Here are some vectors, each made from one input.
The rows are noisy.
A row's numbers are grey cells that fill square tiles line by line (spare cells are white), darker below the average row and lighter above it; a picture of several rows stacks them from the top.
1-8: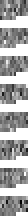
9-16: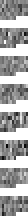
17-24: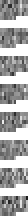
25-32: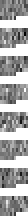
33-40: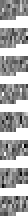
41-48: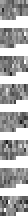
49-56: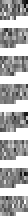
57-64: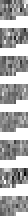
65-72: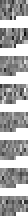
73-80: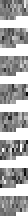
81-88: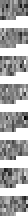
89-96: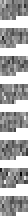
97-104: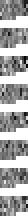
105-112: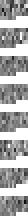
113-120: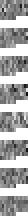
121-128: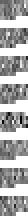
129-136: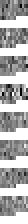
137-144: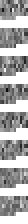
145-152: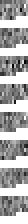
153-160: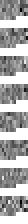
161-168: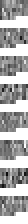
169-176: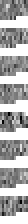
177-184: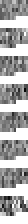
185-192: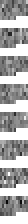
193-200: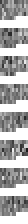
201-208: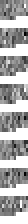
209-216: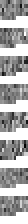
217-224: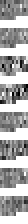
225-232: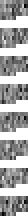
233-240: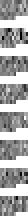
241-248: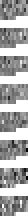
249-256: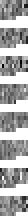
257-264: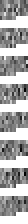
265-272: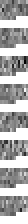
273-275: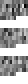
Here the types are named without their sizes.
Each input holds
a node of a tree, together with either a node of a tree, or four true/false values.
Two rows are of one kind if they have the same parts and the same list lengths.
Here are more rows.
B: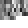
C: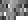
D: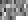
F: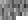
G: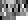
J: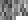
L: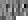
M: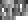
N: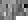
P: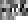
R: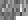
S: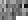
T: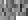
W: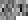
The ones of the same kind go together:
B, C, D, G, M, N, P
F, J, L, R, S, T, W

